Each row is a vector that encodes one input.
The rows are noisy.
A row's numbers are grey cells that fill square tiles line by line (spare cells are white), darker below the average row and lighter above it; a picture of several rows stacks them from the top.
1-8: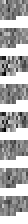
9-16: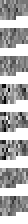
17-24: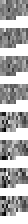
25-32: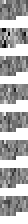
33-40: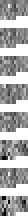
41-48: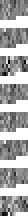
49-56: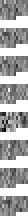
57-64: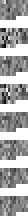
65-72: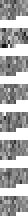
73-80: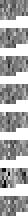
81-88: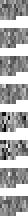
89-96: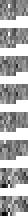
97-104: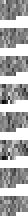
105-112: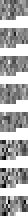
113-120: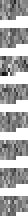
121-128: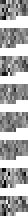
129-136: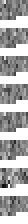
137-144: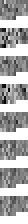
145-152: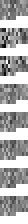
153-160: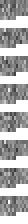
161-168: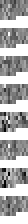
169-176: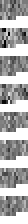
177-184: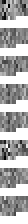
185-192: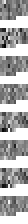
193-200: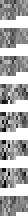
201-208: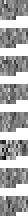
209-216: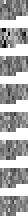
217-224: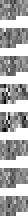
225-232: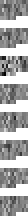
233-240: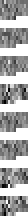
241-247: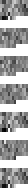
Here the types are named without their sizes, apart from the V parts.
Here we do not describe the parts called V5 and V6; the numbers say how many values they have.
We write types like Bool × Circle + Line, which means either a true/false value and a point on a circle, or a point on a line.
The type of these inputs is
Bool × (Line + V6) + V5.
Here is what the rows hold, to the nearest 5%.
About 75% of them hold a true/false value, together with either a point on a line, or a value of V6. The rest hold a value of V5.
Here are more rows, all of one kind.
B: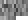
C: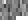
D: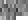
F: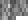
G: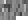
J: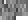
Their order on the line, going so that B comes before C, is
J, D, B, G, F, C.
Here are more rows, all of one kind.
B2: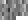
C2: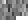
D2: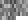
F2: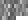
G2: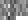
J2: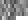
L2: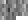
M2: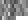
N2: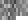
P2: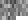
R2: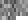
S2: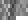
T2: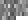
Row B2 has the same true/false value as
C2 and L2.
